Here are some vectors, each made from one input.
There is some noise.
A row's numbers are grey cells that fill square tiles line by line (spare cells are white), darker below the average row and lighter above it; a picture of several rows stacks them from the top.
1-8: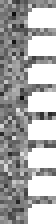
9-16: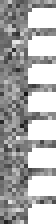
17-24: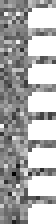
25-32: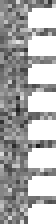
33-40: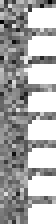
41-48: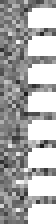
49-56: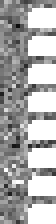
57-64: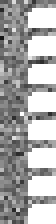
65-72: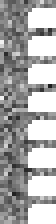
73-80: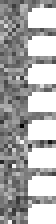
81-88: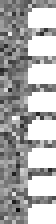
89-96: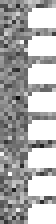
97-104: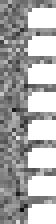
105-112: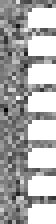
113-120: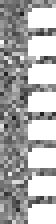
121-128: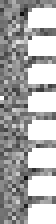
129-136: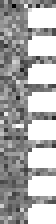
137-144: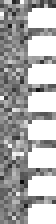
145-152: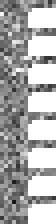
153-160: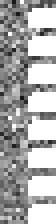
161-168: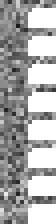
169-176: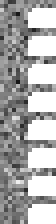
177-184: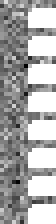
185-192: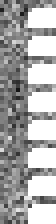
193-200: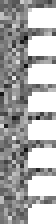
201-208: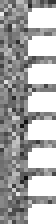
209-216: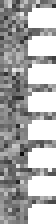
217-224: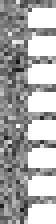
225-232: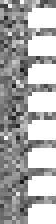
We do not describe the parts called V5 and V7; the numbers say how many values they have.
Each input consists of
a node of a 9-node tree, together with either a point on a 3-point line, a point on a 6-point line, a true/false value and a value of V7, or a list of up to two values of V5.
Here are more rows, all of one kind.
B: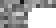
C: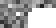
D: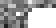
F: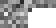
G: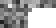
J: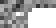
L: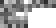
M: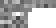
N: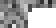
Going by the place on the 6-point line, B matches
F and N.
